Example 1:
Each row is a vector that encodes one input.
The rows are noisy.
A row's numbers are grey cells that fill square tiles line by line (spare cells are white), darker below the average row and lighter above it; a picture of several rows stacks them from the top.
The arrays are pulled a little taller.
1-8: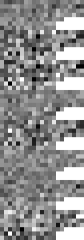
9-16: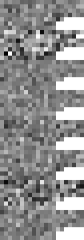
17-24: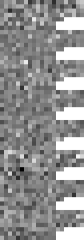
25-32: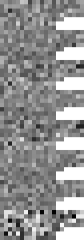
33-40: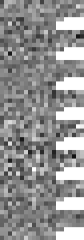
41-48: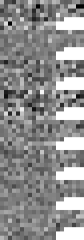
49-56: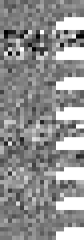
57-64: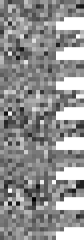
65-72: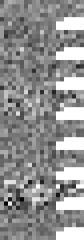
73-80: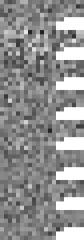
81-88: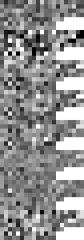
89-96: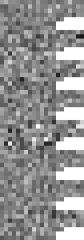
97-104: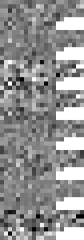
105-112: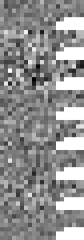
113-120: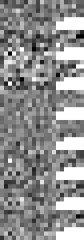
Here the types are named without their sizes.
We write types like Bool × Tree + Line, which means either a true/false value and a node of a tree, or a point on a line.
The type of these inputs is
(Circle + Unit) × Line + Label.
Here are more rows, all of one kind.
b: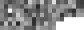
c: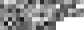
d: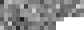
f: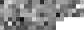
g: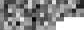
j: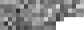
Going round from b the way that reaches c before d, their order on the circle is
b, g, c, j, d, f.
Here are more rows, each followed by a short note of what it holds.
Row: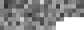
a point on a line
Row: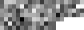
a point on a circle and a point on a line
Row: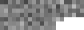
a point on a line
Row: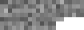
a point on a line
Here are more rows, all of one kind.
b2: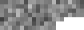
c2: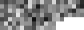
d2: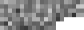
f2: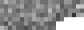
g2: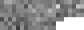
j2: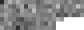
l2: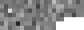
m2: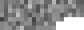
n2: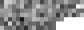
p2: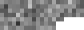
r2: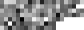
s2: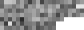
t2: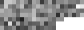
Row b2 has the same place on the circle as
c2, m2 and s2.
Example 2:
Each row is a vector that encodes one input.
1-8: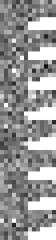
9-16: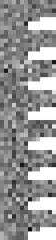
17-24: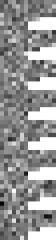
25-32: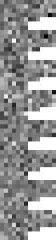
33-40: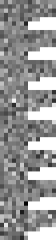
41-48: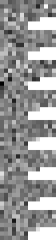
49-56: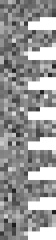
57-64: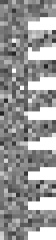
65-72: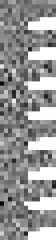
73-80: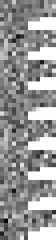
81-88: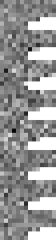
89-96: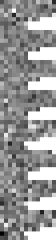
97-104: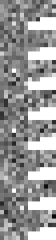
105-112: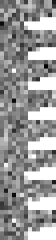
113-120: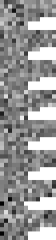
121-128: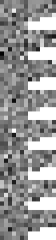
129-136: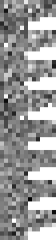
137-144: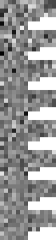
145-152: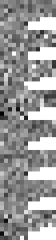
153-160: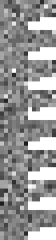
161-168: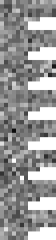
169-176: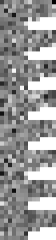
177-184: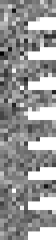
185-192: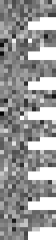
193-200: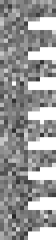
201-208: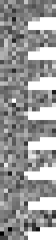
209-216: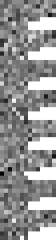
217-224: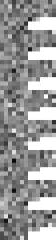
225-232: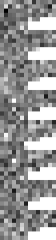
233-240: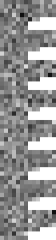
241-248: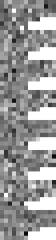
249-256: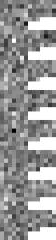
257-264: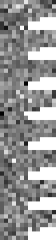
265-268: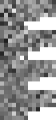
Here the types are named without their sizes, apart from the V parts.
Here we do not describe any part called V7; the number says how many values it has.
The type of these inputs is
(Bool × Bool × Bool + Line) × V7.
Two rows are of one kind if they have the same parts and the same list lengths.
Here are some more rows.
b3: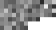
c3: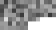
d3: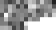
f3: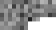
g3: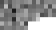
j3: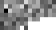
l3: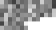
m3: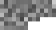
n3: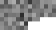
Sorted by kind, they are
b3, c3, f3, g3, m3, n3
d3, j3, l3

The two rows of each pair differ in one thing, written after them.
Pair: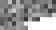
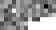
the place on the line
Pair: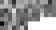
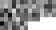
the place on the line
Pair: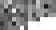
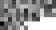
the value of V7
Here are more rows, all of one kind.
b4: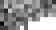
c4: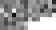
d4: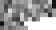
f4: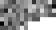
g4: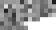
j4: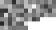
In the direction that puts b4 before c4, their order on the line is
b4, f4, j4, g4, c4, d4.
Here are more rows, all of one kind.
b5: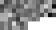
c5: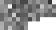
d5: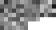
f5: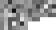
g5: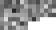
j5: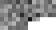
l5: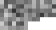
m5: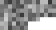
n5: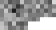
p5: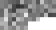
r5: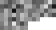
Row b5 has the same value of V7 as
d5, f5, g5 and r5.
